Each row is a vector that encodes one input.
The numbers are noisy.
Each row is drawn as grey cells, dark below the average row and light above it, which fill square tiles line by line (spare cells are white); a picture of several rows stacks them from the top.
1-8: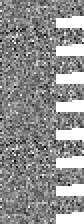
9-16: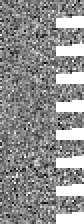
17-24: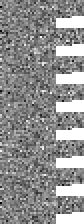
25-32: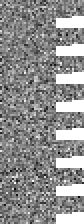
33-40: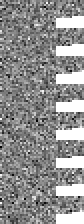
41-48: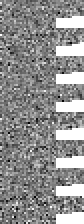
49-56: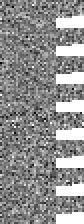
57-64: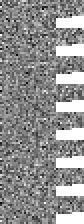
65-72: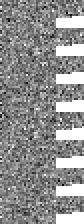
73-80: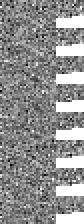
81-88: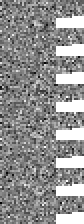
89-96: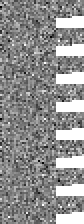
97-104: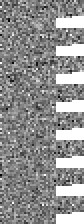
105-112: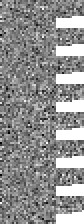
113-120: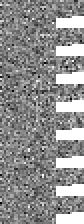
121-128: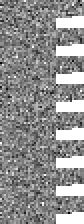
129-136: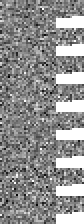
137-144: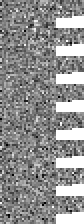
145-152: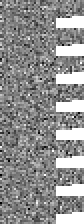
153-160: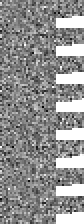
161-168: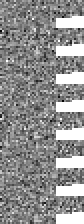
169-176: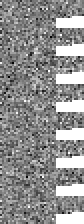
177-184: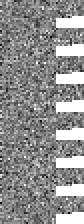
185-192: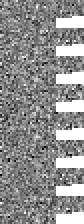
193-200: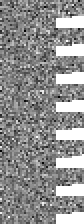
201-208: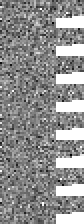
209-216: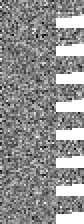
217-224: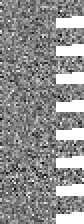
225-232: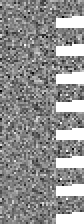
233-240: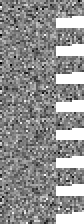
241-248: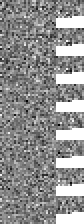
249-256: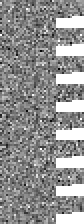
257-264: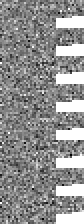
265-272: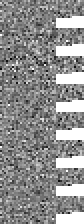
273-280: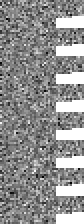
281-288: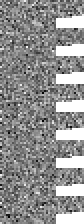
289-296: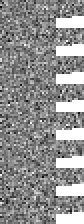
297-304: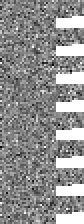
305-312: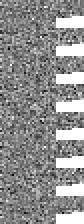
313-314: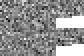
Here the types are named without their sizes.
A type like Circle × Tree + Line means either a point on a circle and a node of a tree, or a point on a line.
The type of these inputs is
Line × Line × Line × (Tree + Unit) + List(Circle).
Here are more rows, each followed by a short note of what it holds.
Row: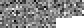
the empty list
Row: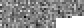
a point on each of three lines and a node of a tree
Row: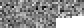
a list of two items
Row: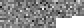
a point on each of three lines and a node of a tree
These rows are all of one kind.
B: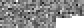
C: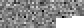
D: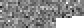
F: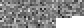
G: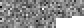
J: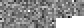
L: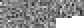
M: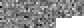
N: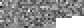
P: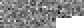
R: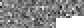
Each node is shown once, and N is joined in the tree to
D, F, P and R.
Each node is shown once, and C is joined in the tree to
M.
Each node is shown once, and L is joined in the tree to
B and D.
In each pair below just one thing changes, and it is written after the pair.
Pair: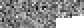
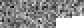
the place on the circle in item 2 of the list
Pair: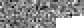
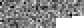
the place on the circle in item 2 of the list
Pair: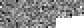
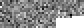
the place on the circle in item 2 of the list
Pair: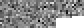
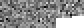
the place on the circle in item 2 of the list
